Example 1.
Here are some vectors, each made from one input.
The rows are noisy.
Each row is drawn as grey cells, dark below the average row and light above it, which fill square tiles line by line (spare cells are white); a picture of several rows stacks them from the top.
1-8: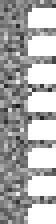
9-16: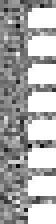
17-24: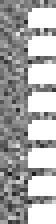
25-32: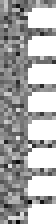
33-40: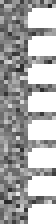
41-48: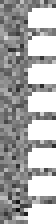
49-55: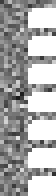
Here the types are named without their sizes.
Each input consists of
three true/false values.
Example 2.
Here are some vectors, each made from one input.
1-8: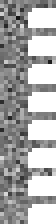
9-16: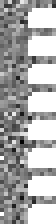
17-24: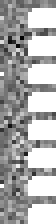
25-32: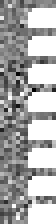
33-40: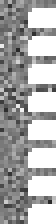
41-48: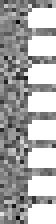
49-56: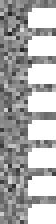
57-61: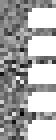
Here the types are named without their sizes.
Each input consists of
a point on a line.
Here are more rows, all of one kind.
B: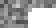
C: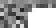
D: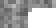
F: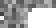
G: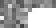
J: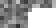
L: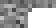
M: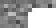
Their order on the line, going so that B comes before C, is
F, G, L, M, D, J, B, C.
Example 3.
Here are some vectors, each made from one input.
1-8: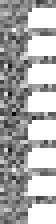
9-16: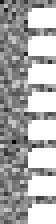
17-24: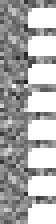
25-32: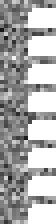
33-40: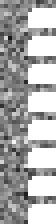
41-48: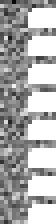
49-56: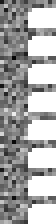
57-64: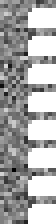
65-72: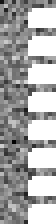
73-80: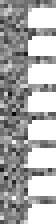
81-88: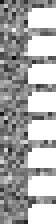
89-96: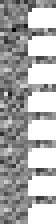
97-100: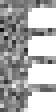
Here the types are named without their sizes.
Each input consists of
a point on a line.
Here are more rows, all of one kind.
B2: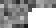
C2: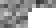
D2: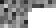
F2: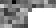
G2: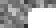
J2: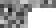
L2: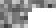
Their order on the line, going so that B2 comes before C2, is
D2, F2, B2, G2, C2, L2, J2.
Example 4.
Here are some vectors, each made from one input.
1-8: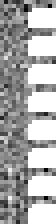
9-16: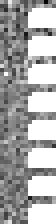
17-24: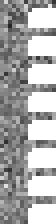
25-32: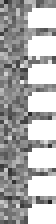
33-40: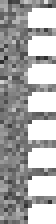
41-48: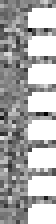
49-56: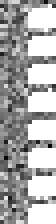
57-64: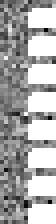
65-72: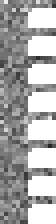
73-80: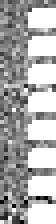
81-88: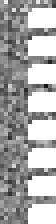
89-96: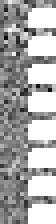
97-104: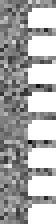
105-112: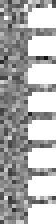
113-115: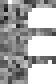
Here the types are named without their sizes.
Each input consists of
a label.
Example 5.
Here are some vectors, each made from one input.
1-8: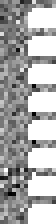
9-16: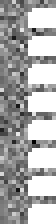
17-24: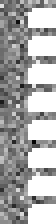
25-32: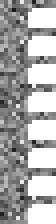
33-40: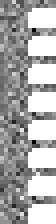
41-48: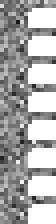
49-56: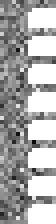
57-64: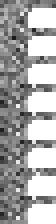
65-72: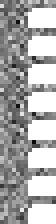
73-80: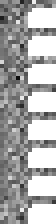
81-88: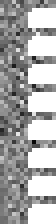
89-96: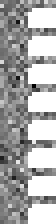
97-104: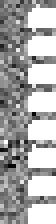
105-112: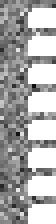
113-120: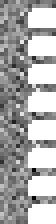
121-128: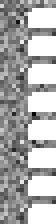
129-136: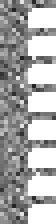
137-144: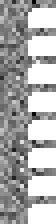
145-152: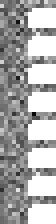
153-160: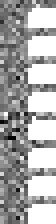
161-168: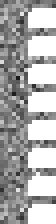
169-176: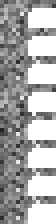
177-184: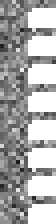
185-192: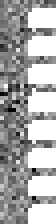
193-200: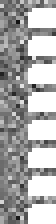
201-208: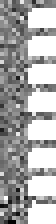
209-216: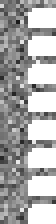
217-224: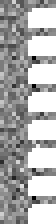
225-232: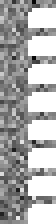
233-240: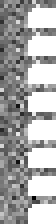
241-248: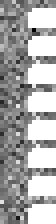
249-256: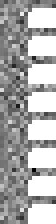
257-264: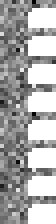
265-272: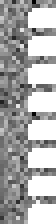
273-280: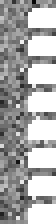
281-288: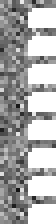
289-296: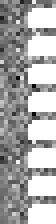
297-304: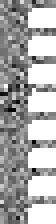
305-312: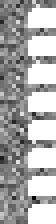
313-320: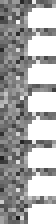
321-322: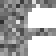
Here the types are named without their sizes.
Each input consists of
either a point on a circle, or a fixed value.
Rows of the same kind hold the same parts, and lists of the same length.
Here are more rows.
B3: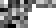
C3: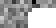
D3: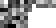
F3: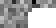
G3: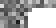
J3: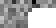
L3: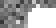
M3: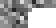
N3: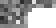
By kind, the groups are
B3, D3
C3, F3, G3, J3, L3, M3, N3

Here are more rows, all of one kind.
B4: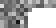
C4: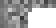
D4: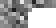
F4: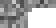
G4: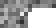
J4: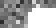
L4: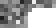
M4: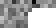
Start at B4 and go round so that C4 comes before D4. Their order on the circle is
B4, F4, L4, J4, C4, G4, M4, D4.
